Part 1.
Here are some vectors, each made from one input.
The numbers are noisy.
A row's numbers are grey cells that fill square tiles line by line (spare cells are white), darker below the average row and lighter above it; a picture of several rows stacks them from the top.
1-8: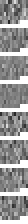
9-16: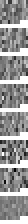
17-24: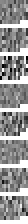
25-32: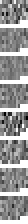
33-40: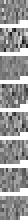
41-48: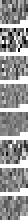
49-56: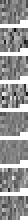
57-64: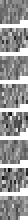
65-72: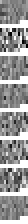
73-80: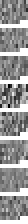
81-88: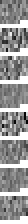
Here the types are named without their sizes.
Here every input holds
either a point on a line, or four true/false values.
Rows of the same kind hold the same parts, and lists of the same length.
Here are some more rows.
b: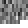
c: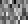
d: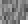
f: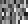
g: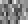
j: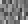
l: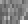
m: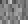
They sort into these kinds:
b, f, j, l
c, d, g, m

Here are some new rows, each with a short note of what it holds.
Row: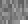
four true/false values
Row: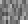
a point on a line
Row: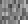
four true/false values
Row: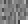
four true/false values
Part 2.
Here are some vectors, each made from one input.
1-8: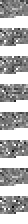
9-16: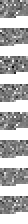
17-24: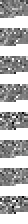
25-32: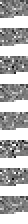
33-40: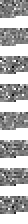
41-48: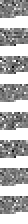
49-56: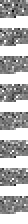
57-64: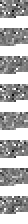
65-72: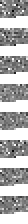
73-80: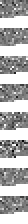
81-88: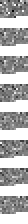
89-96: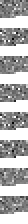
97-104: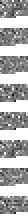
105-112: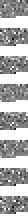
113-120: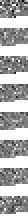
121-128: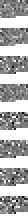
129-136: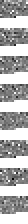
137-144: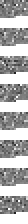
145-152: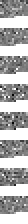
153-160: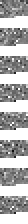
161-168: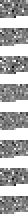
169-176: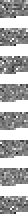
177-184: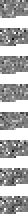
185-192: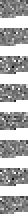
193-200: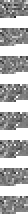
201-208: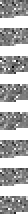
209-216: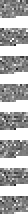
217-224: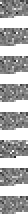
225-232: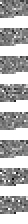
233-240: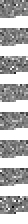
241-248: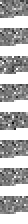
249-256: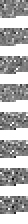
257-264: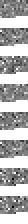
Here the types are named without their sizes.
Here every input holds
either a point on a circle, or a fixed value, or three true/false values.
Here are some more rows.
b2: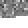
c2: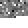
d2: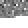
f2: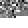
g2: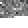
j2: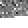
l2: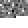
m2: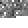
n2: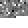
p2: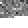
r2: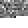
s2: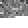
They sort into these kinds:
b2, d2, g2, j2, p2, s2
c2, l2, m2, n2, r2
f2

